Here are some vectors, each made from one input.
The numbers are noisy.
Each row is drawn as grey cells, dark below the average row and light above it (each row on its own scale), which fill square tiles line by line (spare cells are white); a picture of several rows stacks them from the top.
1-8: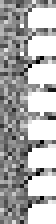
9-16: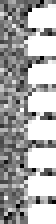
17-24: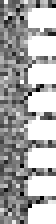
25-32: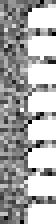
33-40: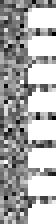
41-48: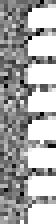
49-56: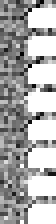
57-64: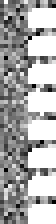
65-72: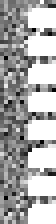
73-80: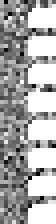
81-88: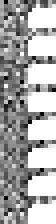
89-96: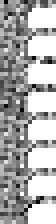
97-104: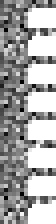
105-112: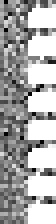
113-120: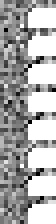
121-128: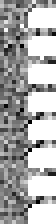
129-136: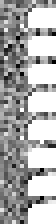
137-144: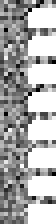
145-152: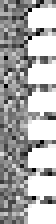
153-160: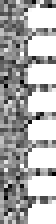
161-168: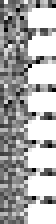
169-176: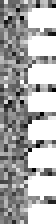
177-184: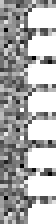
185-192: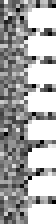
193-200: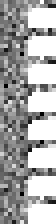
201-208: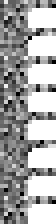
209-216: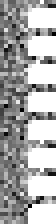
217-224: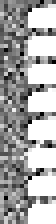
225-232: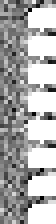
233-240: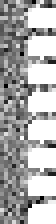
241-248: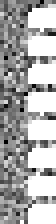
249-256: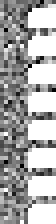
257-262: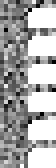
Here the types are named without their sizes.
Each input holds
either a fixed value, or three true/false values.
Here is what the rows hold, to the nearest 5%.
A few of them hold a fixed value. The rest hold three true/false values.
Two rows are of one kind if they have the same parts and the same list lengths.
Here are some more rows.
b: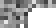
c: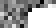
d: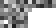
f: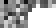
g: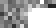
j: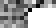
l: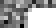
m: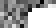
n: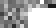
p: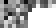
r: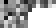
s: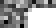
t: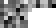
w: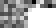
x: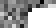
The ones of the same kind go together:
b, c, f, g, j, l, m, n, p, r, s, t, w, x
d

